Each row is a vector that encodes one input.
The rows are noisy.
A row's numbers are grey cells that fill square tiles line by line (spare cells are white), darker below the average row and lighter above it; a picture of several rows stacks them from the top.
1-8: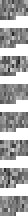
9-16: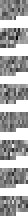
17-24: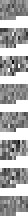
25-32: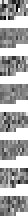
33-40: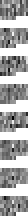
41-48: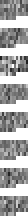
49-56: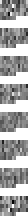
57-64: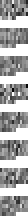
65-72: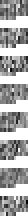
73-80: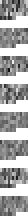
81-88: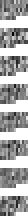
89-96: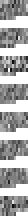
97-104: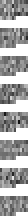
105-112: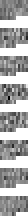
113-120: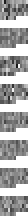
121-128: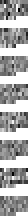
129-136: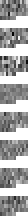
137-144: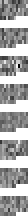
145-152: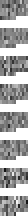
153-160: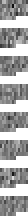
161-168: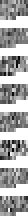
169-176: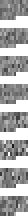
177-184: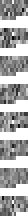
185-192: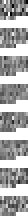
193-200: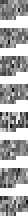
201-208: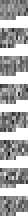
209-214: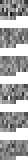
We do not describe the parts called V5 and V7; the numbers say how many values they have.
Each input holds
either a point on a 6-point line, or a true/false value and a value of V5, or a value of V7.
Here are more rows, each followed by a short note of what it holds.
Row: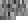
a point on a 6-point line
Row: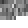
a value of V7
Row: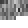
a value of V7
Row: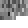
a point on a 6-point line
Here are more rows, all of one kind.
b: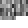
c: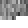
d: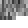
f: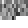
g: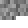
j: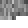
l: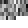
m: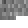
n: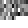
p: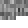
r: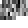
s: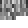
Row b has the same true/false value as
d, m and s.
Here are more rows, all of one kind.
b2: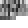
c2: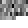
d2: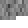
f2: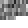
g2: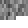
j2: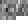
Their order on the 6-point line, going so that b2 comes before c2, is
b2, j2, d2, f2, g2, c2.
